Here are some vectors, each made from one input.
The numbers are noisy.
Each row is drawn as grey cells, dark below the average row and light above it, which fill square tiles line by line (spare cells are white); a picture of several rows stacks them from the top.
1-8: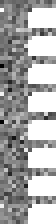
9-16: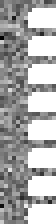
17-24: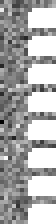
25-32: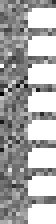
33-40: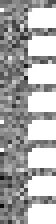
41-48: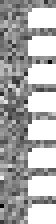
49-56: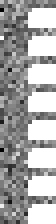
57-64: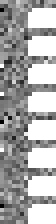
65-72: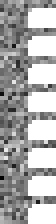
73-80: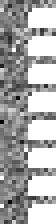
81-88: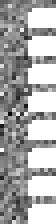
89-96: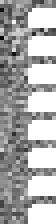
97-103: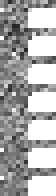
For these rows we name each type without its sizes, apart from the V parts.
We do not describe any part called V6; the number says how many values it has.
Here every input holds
a point on a line, together with either a point on a line, or a value of V6.
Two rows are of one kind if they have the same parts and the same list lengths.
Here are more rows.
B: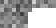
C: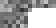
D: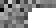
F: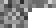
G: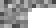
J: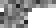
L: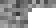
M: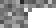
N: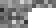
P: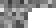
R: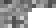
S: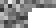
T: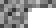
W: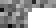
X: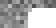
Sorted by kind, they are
B, C, F, G, J, L, M, P, R, X
D, N, S, T, W

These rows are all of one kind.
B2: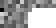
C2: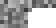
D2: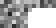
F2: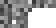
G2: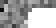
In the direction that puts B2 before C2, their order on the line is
F2, B2, G2, D2, C2.
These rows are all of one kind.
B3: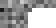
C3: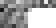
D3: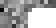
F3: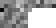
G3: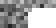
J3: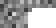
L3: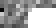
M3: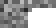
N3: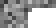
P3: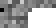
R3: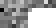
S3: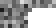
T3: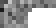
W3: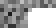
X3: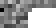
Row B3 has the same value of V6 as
D3, P3, R3 and X3.
